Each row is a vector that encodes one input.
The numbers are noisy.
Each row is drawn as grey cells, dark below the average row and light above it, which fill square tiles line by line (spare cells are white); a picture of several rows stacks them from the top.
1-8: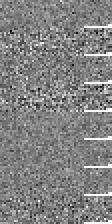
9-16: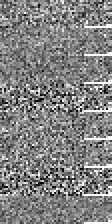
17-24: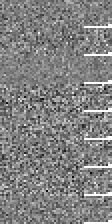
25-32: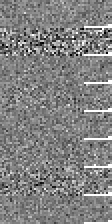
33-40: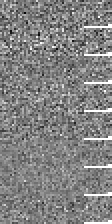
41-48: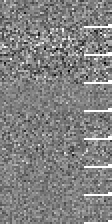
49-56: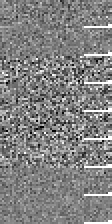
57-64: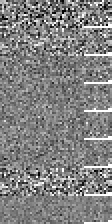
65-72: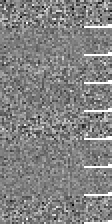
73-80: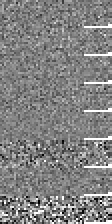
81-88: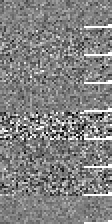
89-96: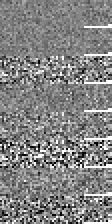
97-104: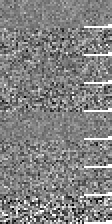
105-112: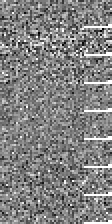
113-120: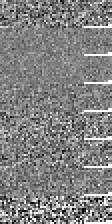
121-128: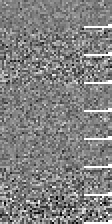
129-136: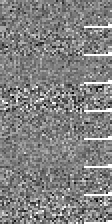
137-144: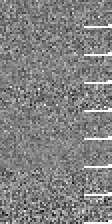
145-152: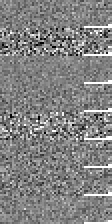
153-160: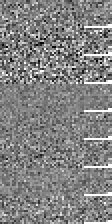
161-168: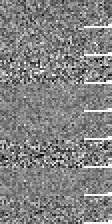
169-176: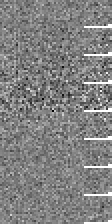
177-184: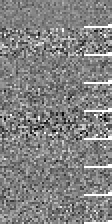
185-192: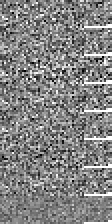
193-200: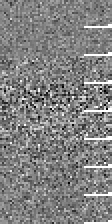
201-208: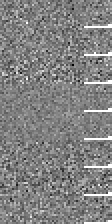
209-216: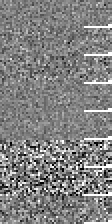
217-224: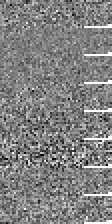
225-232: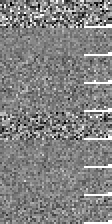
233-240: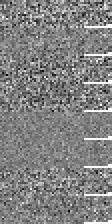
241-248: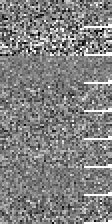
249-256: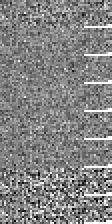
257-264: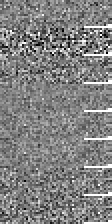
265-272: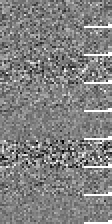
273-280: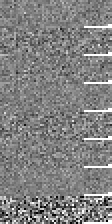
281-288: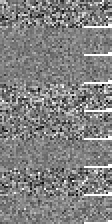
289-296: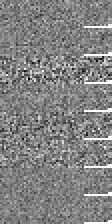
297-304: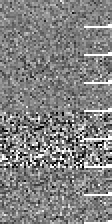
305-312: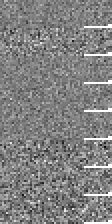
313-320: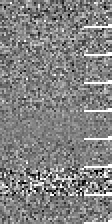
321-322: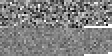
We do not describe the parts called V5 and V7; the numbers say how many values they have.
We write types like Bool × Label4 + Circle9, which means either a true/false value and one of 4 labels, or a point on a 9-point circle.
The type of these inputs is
Circle8 × V7 + (Circle13 + Line10) × V5.
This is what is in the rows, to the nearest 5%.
About 30% of them hold a point on an 8-point circle and a value of V7. The rest hold a value of V5, together with either a point on a 13-point circle, or a point on a 10-point line.
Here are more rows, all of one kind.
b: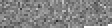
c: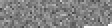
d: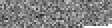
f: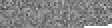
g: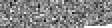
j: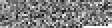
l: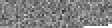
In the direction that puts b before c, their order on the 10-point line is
d, b, g, c, j, f, l.
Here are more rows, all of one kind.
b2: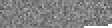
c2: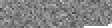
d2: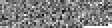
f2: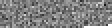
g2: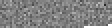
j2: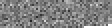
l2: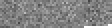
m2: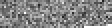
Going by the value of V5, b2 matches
f2 and g2.
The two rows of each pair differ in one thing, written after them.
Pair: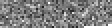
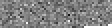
the value of V7
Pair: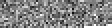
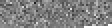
the value of V7
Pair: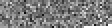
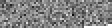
the place on the 8-point circle
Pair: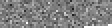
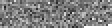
the value of V7
